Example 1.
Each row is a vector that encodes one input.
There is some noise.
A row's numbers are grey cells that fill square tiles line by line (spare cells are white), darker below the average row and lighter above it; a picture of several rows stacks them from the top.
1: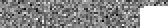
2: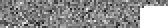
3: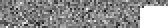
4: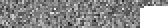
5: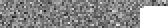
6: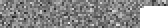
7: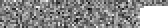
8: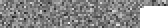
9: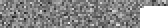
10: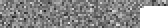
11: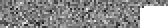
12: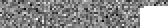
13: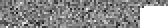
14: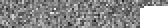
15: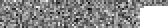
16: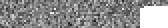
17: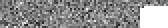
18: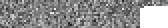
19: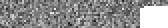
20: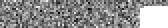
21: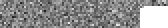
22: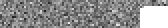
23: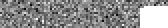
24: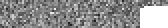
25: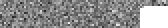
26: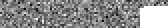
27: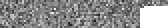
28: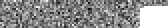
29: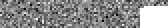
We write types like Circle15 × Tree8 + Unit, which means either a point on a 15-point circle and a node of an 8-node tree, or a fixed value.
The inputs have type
Label5.
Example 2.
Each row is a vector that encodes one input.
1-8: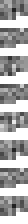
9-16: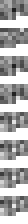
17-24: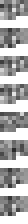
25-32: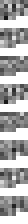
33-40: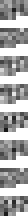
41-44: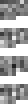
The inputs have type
Line5.
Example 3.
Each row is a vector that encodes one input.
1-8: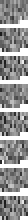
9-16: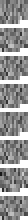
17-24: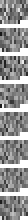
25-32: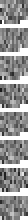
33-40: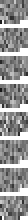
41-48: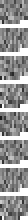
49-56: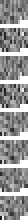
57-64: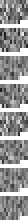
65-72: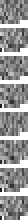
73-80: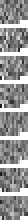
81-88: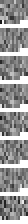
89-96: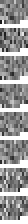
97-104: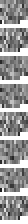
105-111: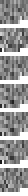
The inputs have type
Line11.
